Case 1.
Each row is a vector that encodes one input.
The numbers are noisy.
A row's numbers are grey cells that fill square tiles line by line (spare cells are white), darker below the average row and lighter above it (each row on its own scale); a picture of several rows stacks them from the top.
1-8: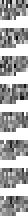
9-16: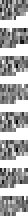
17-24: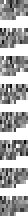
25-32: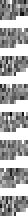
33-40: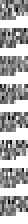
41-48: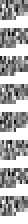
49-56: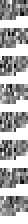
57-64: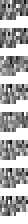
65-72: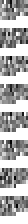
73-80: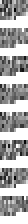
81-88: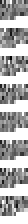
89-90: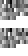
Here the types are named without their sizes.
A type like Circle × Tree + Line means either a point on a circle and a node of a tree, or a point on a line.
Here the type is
Circle + Tree.
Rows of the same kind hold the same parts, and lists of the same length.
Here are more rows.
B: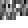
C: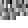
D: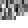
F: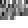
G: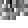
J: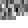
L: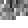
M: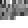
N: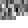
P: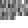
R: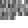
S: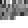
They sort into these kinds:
B, F, M, P, R, S
C, D, G, J, L, N

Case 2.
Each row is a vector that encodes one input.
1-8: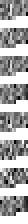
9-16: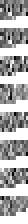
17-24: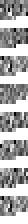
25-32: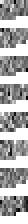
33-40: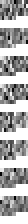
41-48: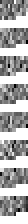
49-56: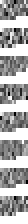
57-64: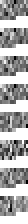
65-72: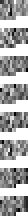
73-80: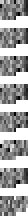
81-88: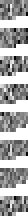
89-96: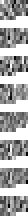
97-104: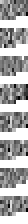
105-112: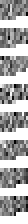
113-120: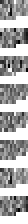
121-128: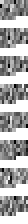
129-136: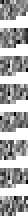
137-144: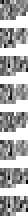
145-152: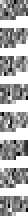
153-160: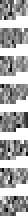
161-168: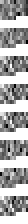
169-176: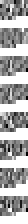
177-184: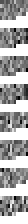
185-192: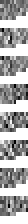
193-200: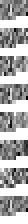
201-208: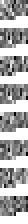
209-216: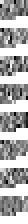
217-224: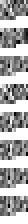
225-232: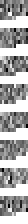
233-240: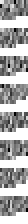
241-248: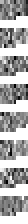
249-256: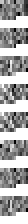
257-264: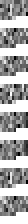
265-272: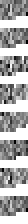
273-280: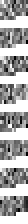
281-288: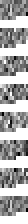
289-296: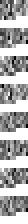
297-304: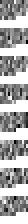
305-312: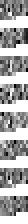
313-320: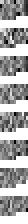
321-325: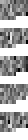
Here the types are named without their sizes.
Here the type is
Circle + Tree + Unit.
